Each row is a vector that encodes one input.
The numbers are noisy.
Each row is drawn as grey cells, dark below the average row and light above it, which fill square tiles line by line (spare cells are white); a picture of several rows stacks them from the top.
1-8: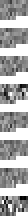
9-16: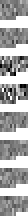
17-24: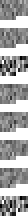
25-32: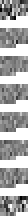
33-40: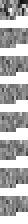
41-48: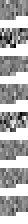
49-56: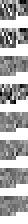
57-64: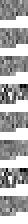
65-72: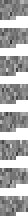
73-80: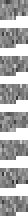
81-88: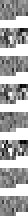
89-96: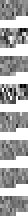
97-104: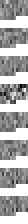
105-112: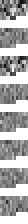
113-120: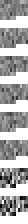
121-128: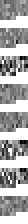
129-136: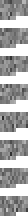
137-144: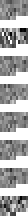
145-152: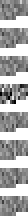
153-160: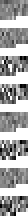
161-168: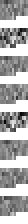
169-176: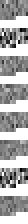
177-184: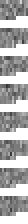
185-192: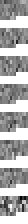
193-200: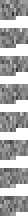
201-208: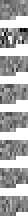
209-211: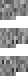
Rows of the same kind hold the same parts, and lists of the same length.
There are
3 kinds of row.
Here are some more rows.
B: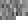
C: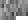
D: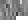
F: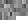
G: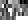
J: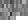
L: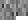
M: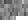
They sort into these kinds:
B, C, F, J, L, M
D
G

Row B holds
a node of a 14-node tree and a true/false value.
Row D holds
a true/false value.
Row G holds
a point on a 6-point circle.
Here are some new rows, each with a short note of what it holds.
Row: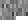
a node of a 14-node tree and a true/false value
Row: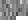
a true/false value
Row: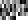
a point on a 6-point circle
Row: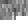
a true/false value
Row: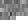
a node of a 14-node tree and a true/false value
